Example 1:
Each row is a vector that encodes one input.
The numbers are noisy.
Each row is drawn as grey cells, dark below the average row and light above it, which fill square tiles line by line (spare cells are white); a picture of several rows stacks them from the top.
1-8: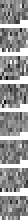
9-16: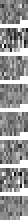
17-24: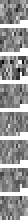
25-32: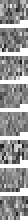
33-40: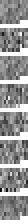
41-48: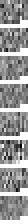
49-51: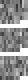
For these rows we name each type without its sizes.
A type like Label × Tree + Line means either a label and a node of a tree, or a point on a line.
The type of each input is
Circle.
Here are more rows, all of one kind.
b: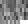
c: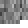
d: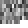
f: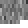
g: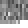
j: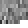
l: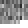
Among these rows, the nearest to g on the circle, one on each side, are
b and l.
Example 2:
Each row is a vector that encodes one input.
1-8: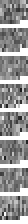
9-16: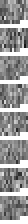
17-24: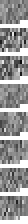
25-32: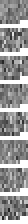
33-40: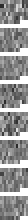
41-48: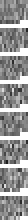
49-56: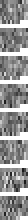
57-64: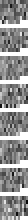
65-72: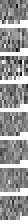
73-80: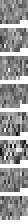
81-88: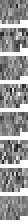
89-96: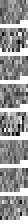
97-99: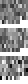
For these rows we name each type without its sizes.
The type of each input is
Circle.
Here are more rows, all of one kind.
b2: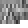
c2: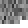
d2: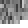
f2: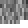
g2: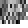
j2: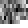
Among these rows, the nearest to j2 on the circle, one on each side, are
b2 and f2.
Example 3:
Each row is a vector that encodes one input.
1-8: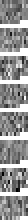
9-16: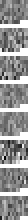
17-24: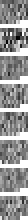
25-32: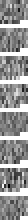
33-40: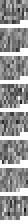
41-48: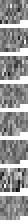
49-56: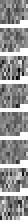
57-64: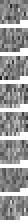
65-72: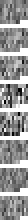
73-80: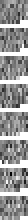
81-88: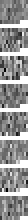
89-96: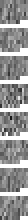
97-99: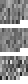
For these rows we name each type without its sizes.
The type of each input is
Circle + Unit.
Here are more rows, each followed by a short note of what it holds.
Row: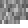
a point on a circle
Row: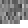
a point on a circle
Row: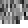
a fixed value
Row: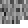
a fixed value
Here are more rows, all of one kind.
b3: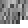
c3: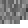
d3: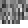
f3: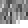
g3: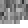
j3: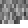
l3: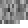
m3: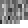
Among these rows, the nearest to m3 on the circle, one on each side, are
b3 and j3.
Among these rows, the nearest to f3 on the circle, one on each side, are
g3 and l3.
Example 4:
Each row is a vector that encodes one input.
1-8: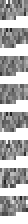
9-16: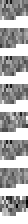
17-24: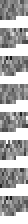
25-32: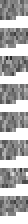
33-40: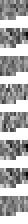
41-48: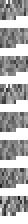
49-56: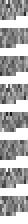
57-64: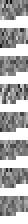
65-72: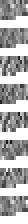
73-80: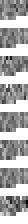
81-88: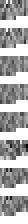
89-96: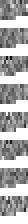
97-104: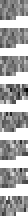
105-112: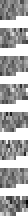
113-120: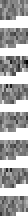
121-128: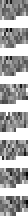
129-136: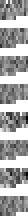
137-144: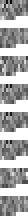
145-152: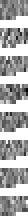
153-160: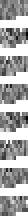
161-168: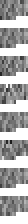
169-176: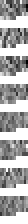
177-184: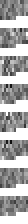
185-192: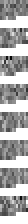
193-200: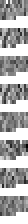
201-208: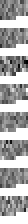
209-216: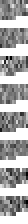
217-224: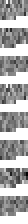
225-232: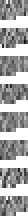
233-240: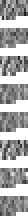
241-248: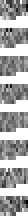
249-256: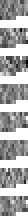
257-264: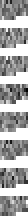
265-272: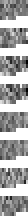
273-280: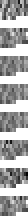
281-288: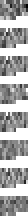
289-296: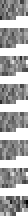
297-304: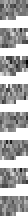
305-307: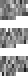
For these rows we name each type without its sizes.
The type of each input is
Bool × Bool × Bool + Unit.
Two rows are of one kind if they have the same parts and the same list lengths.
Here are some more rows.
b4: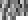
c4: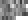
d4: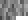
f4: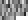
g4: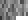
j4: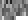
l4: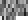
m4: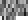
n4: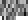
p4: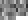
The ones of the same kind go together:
b4, c4, d4, f4, g4, j4, p4
l4, m4, n4

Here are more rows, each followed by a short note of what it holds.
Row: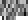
a fixed value
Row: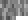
three true/false values
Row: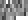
three true/false values
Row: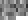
three true/false values
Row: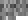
three true/false values
